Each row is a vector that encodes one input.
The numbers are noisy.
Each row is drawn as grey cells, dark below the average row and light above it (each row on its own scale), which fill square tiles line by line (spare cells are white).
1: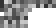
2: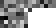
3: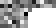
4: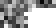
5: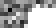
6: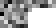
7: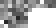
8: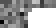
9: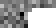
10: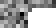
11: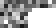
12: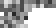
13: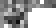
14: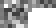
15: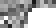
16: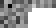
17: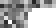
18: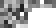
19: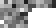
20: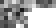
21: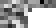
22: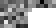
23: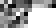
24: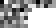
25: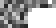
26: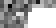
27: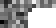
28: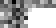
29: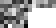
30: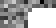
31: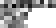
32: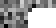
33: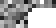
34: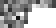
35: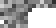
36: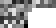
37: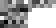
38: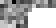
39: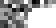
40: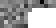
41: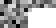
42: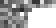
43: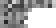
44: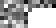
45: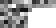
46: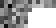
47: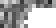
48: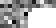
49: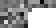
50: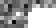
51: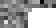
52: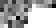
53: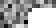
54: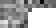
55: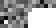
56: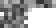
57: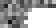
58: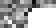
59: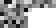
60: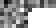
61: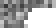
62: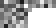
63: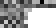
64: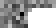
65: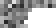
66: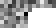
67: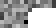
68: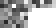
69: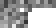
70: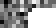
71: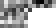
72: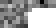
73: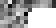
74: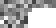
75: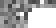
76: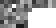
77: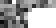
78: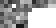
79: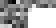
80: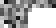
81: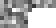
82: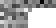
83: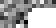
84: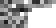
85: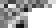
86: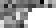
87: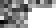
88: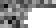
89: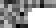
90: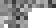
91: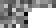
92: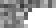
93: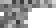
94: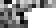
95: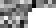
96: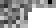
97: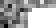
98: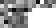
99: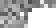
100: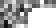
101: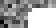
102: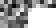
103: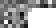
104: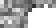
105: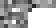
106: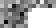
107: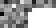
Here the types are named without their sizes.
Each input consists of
a label, together with either a point on a line, or four true/false values.
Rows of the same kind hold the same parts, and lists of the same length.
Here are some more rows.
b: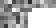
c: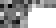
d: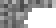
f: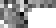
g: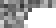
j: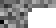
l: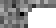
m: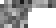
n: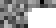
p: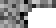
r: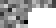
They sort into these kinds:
b, j, l, p, r
c, d, f, g, m, n

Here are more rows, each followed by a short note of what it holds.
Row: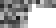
a label and four true/false values
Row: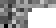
a label and a point on a line
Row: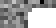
a label and a point on a line
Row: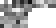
a label and four true/false values
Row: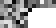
a label and four true/false values
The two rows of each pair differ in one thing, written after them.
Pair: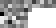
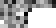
the label
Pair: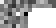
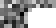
the label
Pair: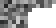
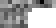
the label
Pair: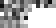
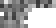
one of the four true/false values
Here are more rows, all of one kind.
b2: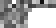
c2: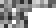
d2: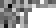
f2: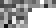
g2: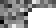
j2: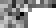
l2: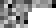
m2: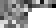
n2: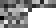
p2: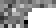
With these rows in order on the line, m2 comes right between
b2 and l2.
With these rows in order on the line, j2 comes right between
c2 and l2.
